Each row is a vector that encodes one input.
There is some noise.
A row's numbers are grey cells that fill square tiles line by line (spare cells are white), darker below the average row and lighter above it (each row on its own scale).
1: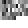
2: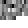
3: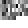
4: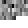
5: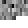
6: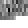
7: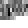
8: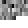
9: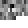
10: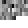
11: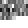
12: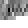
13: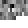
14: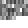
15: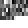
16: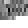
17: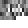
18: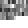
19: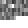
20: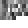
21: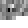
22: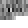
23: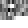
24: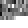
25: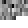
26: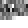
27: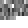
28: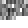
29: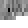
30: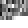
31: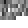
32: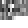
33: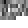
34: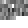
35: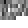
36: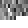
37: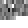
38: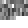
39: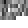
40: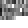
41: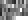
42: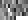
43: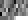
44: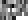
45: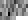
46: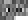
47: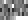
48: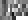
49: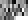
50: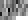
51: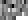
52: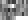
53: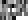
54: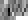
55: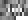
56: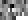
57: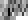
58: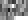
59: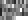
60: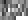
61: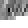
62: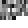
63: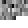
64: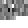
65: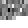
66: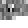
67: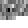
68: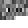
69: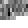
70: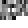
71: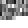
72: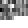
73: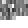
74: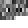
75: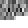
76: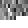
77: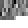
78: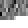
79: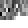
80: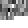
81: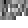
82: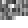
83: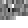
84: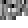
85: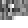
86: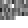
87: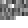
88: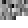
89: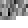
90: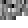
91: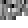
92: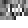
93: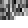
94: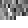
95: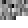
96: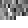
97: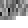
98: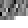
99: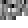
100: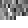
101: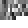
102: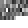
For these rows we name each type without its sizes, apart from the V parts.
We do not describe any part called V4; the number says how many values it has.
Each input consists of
a list of items, each a true/false value and a value of V4.
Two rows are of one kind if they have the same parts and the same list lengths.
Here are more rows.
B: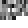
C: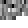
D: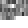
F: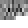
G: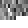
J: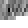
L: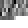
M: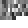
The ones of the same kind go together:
B, C, M
D, F, J, L
G

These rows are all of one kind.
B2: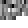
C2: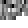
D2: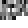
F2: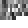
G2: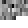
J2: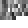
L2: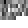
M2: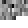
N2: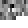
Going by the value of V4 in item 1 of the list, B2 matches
C2 and L2.
